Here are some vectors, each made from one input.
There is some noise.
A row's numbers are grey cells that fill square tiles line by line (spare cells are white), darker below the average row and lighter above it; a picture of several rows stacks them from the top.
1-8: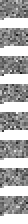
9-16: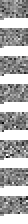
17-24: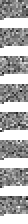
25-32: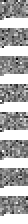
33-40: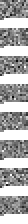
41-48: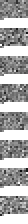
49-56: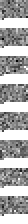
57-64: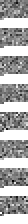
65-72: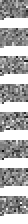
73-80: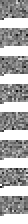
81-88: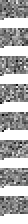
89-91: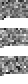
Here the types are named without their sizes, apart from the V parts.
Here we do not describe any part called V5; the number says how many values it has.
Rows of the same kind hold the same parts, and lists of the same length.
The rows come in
2 kinds.
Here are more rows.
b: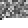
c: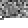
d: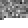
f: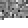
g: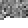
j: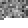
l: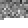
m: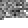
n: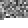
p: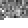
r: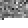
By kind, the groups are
b, c, m, n
d, f, g, j, l, p, r

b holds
a point on each of two lines and a value of V5.
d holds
a point on each of two lines and four true/false values.
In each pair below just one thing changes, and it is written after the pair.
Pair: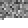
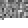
the place on one of the two lines
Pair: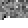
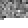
one of the four true/false values
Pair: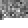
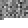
one of the four true/false values
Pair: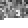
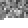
one of the four true/false values
